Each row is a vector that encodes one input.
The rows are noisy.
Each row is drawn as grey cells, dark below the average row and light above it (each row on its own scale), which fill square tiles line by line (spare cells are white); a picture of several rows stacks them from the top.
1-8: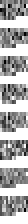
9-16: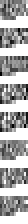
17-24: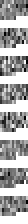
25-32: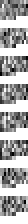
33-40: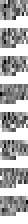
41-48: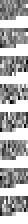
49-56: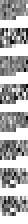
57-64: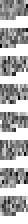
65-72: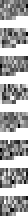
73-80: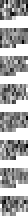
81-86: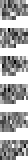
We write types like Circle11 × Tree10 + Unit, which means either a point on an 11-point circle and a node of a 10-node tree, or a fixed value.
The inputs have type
(Bool × Bool × Bool + Label5) × Label9.
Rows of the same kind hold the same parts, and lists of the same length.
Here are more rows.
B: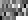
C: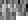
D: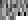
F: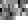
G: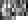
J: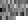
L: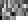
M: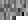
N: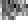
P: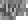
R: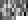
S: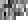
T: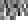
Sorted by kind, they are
B, F, J, L, M, P, S
C, D, G, N, R, T

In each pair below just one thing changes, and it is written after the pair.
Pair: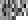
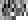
the label
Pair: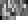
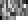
one of the three true/false values
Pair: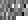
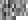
one of the three true/false values
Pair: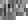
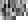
one of the three true/false values
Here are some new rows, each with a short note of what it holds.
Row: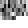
one of 9 labels and three true/false values
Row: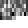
one of 5 labels and one of 9 labels
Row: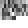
one of 5 labels and one of 9 labels
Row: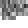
one of 5 labels and one of 9 labels
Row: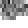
one of 5 labels and one of 9 labels
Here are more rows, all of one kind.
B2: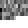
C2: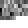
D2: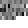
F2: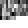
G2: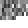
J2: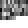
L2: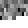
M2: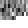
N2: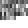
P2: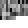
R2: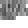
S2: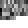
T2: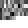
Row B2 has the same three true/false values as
D2, J2, M2 and S2.
